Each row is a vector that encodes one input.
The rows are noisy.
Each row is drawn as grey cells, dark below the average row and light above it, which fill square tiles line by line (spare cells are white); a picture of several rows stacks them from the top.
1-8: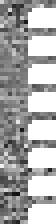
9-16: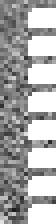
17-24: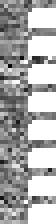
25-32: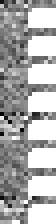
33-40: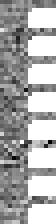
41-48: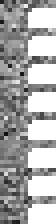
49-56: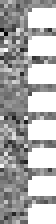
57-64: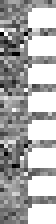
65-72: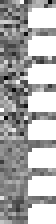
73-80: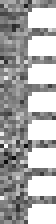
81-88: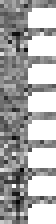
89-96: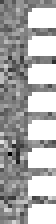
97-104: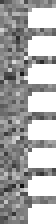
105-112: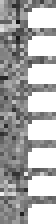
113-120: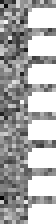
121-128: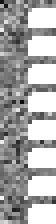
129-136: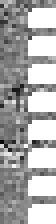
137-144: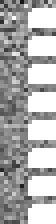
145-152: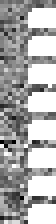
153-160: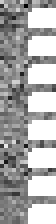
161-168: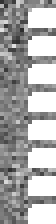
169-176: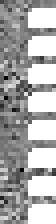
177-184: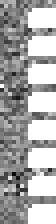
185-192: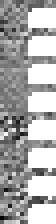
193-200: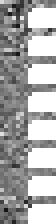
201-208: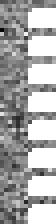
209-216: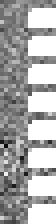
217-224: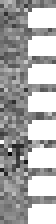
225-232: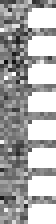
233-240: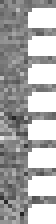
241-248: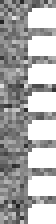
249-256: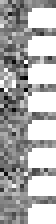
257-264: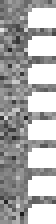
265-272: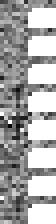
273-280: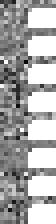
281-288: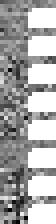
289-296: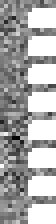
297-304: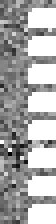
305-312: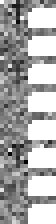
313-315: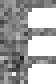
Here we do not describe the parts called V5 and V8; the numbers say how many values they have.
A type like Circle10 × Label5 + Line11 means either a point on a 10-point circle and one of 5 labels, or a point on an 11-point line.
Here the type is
(Bool × Circle6 + V8) × V5 + Tree7.
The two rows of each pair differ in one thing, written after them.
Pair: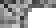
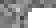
the true/false value
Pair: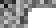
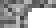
the place on the 6-point circle
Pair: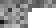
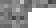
the true/false value
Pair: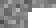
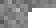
the value of V5
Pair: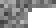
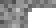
the value of V5
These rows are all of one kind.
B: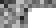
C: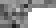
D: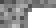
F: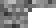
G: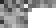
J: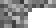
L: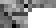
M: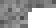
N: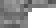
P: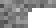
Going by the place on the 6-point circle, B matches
D and F.
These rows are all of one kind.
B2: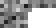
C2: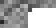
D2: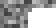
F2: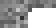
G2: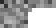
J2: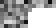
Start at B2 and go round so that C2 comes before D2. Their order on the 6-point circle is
B2, C2, F2, J2, D2, G2.
